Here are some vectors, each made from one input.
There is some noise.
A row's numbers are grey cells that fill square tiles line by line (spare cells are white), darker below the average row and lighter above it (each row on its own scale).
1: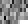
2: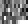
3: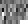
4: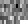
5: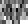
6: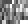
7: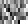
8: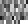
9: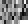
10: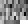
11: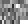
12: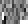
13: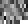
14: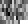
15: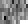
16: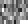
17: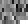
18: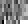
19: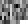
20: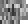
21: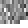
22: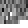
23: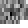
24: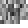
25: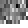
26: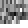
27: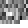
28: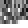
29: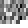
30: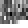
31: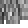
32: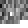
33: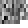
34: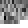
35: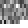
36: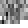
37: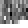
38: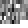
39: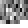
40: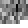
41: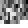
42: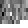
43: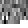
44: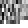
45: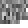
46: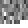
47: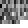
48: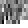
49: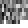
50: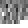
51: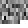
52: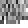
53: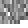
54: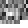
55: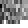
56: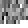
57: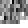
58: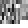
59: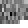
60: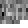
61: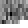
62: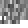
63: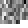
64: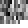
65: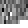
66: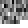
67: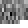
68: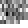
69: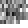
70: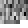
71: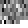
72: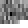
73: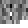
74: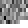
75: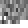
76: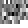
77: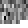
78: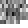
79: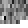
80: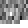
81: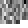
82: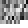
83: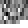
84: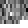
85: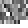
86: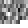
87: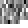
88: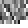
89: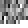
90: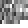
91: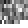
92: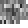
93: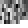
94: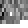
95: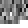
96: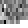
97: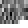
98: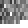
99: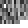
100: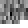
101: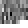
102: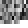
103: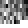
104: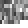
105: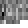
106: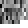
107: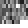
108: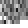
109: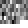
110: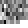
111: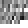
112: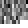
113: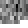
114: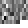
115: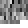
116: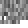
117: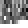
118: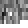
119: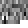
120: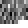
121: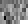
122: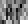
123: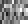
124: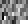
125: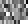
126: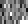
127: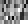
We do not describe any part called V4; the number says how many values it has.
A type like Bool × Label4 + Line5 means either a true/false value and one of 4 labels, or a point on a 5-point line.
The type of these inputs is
Label5 × Label5 + List2(Line5) × V4.
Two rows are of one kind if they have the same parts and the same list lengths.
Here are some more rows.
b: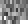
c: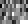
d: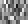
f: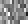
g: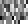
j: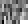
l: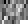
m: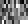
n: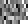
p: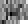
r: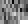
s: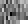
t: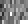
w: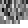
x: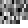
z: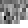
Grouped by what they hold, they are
b, j, p, s, w
c, l, m, t
d, n, r, x, z
f, g

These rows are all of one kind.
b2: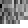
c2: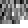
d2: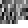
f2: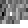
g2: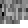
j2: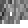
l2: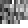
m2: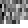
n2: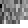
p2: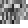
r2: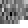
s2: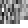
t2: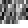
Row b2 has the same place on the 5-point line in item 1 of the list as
c2, r2 and s2.
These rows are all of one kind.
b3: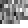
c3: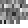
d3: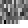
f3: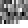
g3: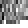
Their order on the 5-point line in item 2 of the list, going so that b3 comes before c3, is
g3, b3, d3, c3, f3.
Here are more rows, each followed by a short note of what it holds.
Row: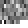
a value of V4, together with a list of two items
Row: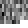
a value of V4, together with a list of two items
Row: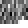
a value of V4, together with a list of two items
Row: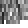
a value of V4, together with a list of one item
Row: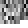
a value of V4, together with the empty list
